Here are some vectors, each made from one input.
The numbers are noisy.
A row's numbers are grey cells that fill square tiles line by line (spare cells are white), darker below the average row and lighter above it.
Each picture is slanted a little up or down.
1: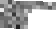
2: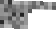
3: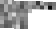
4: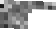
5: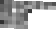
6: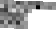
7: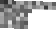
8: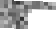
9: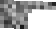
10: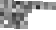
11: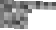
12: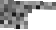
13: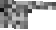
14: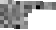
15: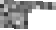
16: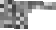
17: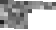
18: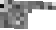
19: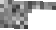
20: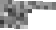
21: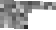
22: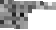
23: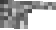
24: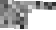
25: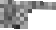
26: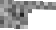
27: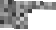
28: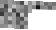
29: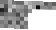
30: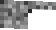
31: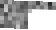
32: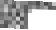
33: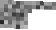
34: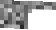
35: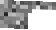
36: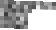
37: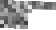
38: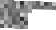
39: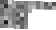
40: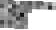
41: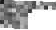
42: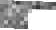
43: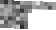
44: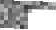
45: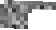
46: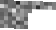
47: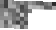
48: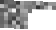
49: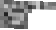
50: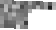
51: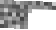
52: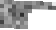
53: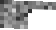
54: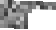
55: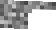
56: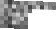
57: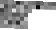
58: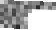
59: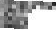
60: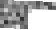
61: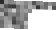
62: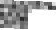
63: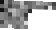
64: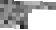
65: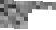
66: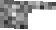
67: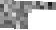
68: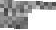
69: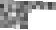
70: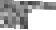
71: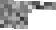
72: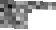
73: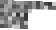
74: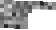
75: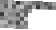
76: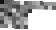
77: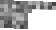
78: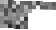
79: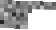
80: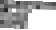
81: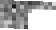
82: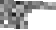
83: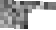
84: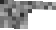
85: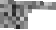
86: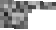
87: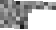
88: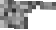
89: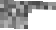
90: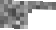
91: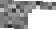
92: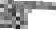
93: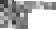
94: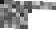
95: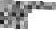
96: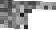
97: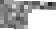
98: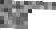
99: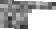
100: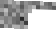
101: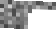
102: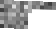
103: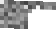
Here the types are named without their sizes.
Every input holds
a point on a circle and a label.
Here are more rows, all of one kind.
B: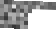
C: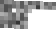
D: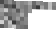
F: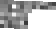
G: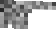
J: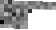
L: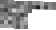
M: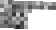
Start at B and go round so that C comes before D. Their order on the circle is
B, M, J, L, C, D, G, F.
